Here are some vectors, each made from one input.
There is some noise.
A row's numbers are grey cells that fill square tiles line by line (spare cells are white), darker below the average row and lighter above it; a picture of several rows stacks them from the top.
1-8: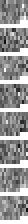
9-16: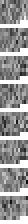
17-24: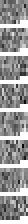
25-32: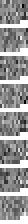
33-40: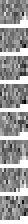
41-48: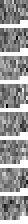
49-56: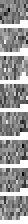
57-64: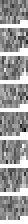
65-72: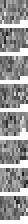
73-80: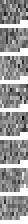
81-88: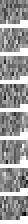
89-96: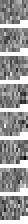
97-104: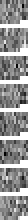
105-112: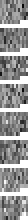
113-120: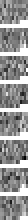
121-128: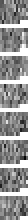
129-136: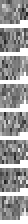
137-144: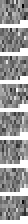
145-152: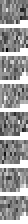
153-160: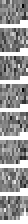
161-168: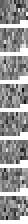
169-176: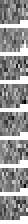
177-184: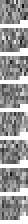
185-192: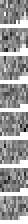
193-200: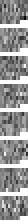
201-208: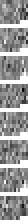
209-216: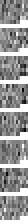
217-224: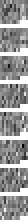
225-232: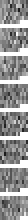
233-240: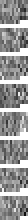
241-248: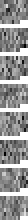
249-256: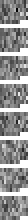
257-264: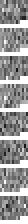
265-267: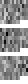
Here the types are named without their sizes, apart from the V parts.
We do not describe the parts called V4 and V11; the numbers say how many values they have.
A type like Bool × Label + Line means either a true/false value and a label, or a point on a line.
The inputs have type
(Label × V11 + V4) × Tree.
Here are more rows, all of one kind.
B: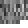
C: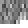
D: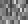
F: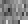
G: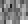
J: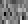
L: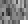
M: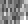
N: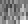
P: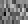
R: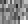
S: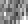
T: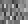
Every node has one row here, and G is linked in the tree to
N.
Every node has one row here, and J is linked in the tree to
P and T.
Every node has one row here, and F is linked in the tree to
D, N and T.
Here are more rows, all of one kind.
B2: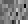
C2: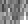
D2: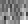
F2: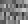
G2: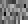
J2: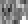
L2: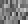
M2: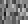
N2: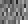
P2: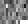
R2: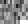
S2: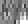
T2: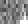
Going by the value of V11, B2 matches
G2, N2, P2 and S2.
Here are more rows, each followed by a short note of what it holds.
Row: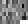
a node of a tree and a value of V4
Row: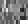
a node of a tree and a value of V4
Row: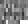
a label, a node of a tree and a value of V11
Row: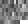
a label, a node of a tree and a value of V11
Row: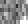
a label, a node of a tree and a value of V11
